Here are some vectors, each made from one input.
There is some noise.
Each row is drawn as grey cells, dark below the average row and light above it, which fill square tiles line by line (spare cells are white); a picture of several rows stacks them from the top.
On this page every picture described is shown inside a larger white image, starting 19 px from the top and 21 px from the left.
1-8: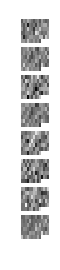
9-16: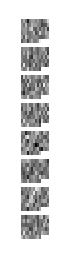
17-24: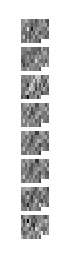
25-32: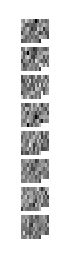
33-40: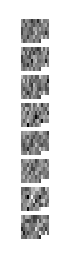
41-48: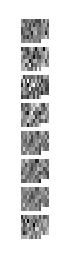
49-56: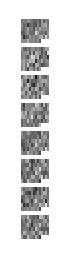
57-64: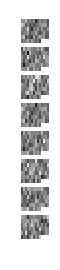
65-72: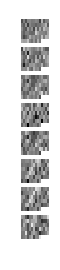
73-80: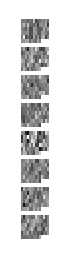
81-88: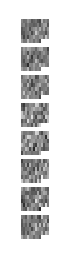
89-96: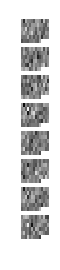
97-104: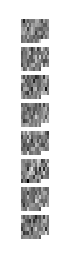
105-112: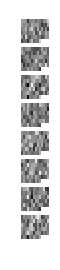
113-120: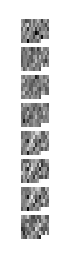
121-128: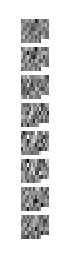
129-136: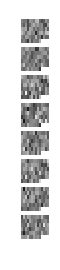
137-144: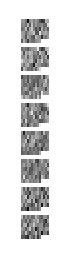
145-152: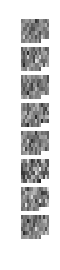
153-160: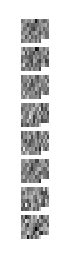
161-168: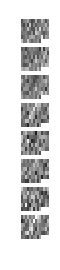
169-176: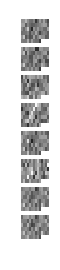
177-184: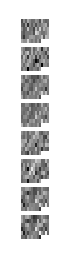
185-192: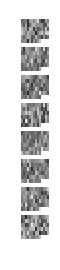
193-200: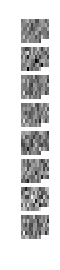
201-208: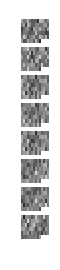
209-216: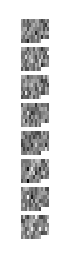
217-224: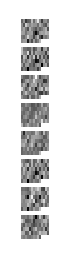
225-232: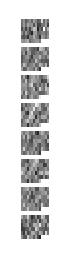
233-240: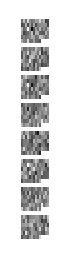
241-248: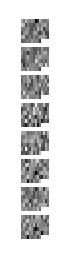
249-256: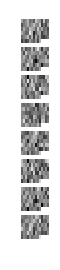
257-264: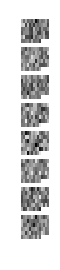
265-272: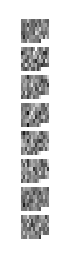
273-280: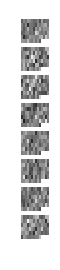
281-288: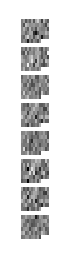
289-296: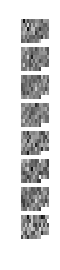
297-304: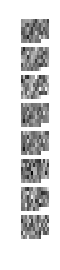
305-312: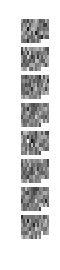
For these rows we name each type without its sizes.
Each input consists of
either a point on a circle, or a label.
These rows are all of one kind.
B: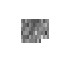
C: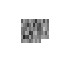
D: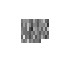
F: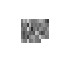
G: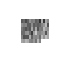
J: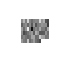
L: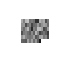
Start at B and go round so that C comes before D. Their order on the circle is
B, G, C, F, J, D, L.
